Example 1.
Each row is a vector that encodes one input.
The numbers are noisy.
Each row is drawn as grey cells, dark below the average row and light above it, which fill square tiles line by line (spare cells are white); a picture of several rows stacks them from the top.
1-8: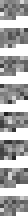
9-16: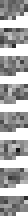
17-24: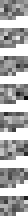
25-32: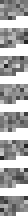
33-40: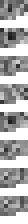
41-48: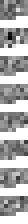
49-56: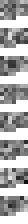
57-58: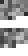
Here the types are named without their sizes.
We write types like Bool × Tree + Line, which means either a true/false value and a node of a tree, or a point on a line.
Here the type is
Label.
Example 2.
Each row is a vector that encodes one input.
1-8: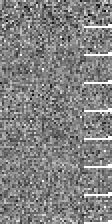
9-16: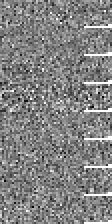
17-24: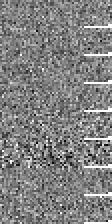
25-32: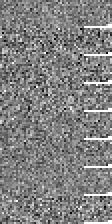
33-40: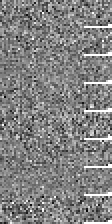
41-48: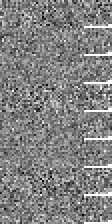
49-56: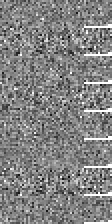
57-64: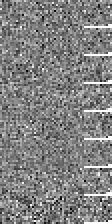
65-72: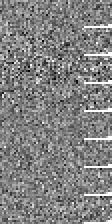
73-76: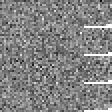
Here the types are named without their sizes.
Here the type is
Circle.
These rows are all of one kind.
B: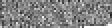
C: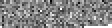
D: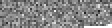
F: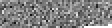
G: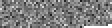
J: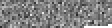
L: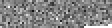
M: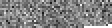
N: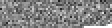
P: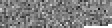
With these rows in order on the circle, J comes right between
N and P.
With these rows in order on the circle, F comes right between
B and L.
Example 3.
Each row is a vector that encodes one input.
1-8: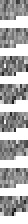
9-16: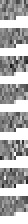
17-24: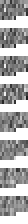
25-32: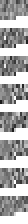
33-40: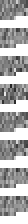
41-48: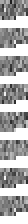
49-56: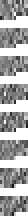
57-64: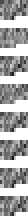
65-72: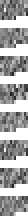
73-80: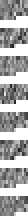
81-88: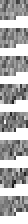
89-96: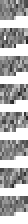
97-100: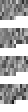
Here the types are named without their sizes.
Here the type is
Line.
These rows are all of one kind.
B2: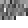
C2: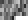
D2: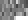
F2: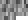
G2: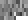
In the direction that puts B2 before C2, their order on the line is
B2, G2, F2, D2, C2.
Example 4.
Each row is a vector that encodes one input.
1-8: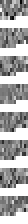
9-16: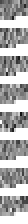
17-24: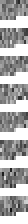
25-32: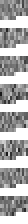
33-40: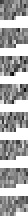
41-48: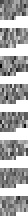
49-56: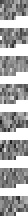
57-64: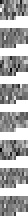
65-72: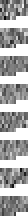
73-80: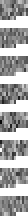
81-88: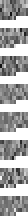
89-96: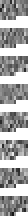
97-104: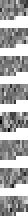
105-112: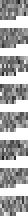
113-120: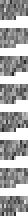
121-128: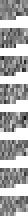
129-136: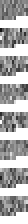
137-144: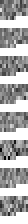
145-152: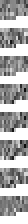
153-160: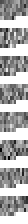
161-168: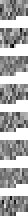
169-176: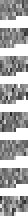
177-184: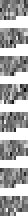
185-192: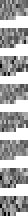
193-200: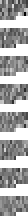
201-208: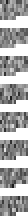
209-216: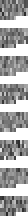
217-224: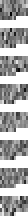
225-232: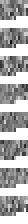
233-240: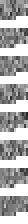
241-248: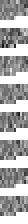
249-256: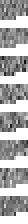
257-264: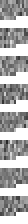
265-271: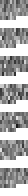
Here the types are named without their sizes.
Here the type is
Line.
